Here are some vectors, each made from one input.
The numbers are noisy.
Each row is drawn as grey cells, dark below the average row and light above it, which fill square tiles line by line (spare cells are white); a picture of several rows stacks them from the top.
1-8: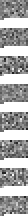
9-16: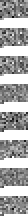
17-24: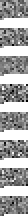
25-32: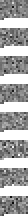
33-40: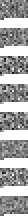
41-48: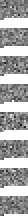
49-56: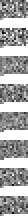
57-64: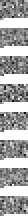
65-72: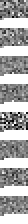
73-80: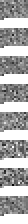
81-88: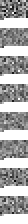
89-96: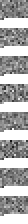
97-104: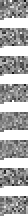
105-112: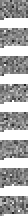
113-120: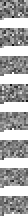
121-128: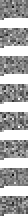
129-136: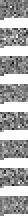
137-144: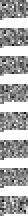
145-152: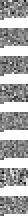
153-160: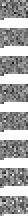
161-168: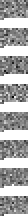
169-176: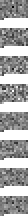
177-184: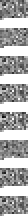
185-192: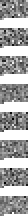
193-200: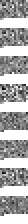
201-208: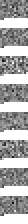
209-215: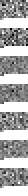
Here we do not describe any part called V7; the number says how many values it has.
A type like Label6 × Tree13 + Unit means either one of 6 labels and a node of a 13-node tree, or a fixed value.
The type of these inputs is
Line5 × V7 + List3(Line6).
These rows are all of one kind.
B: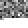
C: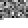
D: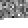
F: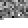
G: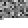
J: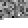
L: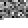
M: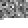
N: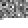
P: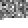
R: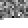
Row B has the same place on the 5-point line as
D, F and R.
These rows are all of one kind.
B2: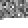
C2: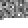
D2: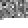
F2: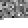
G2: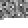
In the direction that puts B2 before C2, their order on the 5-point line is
B2, D2, C2, F2, G2.
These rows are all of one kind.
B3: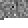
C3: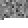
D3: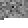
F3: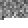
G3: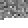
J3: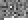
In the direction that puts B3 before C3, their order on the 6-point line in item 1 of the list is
J3, G3, F3, B3, D3, C3.
